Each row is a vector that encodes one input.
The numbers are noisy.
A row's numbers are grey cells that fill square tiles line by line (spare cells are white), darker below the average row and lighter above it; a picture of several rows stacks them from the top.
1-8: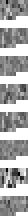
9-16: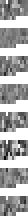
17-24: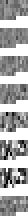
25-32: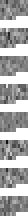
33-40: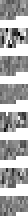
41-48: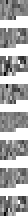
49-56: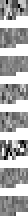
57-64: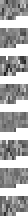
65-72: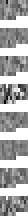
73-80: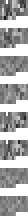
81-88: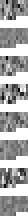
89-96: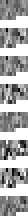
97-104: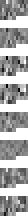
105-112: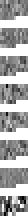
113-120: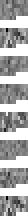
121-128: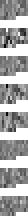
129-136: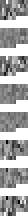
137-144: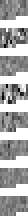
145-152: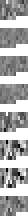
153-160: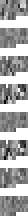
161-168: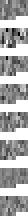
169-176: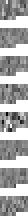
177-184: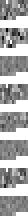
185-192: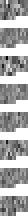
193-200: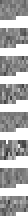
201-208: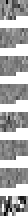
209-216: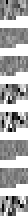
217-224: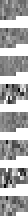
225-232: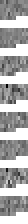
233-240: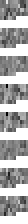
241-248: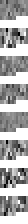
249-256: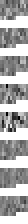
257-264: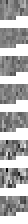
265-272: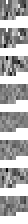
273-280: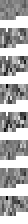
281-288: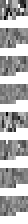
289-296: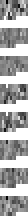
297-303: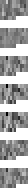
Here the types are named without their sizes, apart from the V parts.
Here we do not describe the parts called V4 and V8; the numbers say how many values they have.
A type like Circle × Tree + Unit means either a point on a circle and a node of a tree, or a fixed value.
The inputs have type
((Bool × Bool × Bool × Bool + Unit) × V8 + Tree) × V4.
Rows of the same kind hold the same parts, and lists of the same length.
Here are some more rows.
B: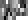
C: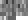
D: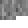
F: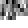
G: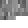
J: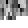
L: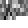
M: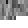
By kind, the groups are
B, D, G, M
C, F, L
J

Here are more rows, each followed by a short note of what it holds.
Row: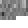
a node of a tree and a value of V4
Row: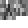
a node of a tree and a value of V4
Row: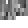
a value of V4 and a value of V8
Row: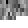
four true/false values, a value of V4 and a value of V8
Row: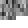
a node of a tree and a value of V4
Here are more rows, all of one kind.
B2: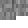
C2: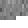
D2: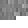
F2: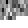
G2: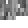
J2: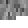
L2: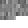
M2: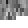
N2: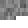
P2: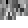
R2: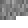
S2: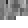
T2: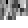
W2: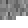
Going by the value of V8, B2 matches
G2, S2, T2 and W2.
